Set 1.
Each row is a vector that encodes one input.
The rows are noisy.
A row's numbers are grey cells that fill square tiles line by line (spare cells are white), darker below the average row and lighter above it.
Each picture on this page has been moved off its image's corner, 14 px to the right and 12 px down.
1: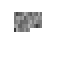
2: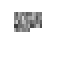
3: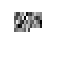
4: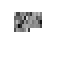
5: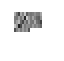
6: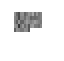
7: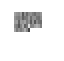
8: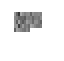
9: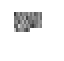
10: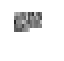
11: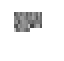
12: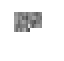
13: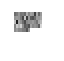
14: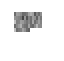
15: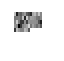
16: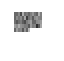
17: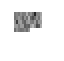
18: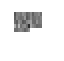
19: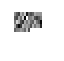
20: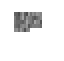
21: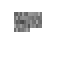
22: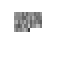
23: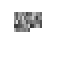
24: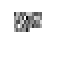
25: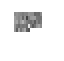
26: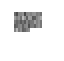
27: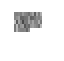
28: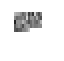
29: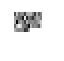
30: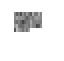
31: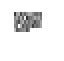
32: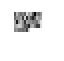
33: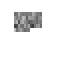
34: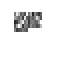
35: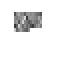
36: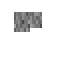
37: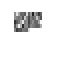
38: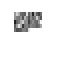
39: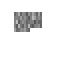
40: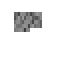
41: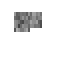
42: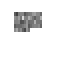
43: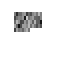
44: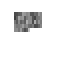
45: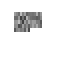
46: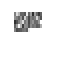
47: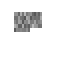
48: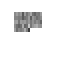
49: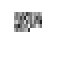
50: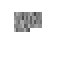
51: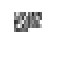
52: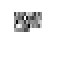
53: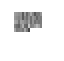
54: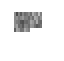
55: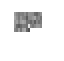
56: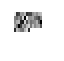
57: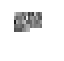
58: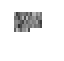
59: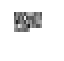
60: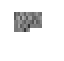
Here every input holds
a list of up to two points on a 7-point line.
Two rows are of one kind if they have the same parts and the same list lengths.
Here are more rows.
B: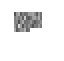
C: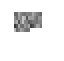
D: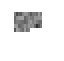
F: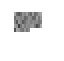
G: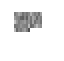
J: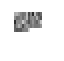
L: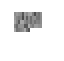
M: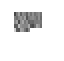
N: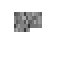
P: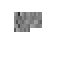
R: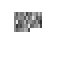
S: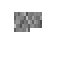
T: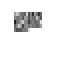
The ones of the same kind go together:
B, C, G, L, M, R
D, F, N, P, S
J, T

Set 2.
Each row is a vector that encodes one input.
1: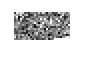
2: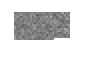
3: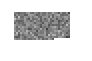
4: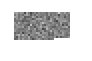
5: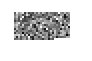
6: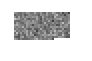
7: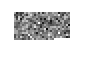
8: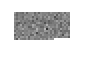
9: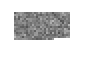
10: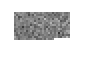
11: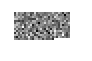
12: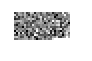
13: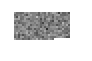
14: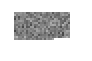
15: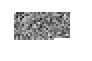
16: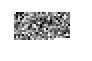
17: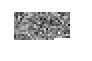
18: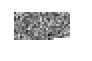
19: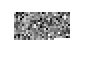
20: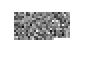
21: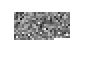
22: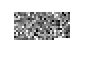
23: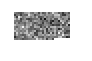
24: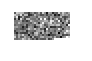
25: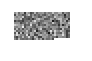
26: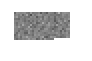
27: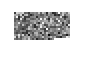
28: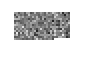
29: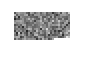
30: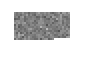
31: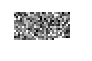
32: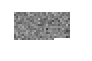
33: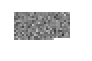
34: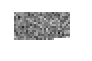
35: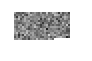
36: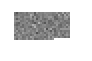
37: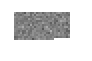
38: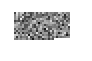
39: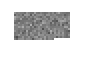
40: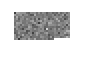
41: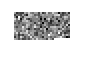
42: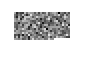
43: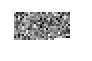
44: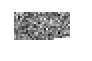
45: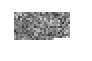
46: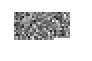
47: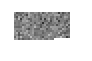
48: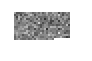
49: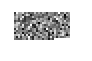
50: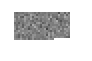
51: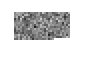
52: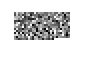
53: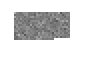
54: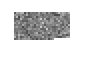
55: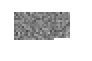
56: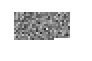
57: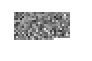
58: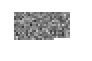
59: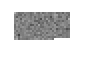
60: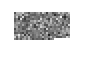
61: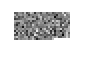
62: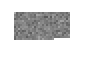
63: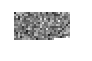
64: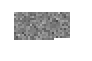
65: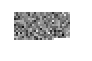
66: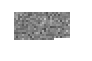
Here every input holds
a node of a 9-node tree and four true/false values.
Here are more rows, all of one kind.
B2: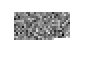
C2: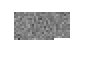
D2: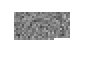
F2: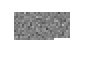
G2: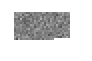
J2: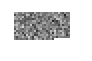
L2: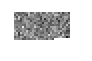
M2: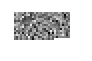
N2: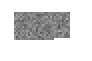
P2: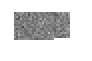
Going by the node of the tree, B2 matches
D2, F2, G2 and J2.
